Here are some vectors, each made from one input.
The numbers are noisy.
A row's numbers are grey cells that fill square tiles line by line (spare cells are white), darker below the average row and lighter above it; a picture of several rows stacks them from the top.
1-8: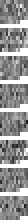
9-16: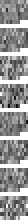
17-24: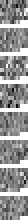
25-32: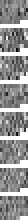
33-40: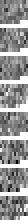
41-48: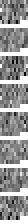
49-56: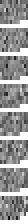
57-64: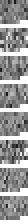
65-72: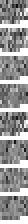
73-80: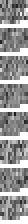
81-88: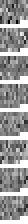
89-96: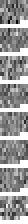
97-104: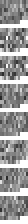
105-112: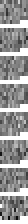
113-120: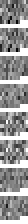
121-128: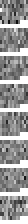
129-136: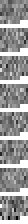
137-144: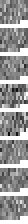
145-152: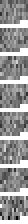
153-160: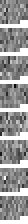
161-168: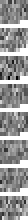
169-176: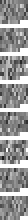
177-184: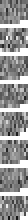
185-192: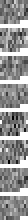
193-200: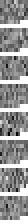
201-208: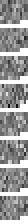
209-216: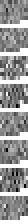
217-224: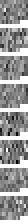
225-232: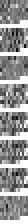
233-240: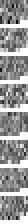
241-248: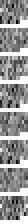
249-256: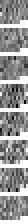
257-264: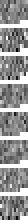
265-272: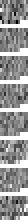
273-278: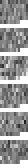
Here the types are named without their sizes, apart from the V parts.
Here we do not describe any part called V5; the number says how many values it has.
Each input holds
either a point on each of two lines, or a true/false value and a value of V5.
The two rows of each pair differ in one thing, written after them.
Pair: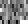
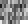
the true/false value
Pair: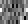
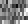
the true/false value
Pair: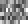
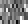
the true/false value
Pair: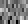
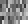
the true/false value
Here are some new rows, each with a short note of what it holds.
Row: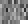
a point on each of two lines
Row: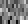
a true/false value and a value of V5
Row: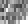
a true/false value and a value of V5
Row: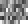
a true/false value and a value of V5
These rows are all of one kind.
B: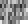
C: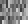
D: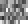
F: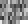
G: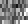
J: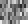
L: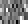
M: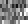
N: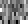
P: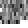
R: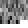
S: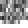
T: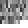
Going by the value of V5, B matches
F, J, N and P.
